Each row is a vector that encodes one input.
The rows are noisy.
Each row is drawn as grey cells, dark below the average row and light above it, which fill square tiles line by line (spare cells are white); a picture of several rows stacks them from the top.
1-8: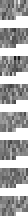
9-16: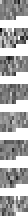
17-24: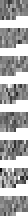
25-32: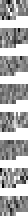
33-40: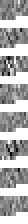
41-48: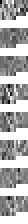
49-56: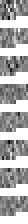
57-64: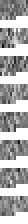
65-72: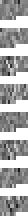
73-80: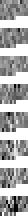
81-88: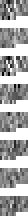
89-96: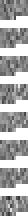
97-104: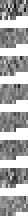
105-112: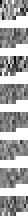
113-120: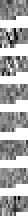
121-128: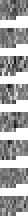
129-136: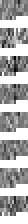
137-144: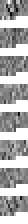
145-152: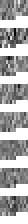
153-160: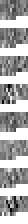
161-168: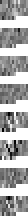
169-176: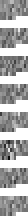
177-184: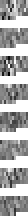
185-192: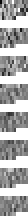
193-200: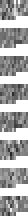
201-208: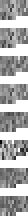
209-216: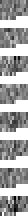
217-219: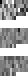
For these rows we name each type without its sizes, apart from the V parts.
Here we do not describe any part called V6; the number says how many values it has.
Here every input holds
a list of items, each a true/false value and a value of V6.
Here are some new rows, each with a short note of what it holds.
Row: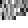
the empty list
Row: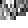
the empty list
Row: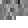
a list of two items
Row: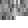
a list of one item
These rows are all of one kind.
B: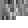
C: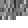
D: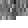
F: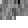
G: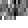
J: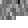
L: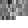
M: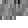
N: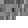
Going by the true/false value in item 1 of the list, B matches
C, L and M.
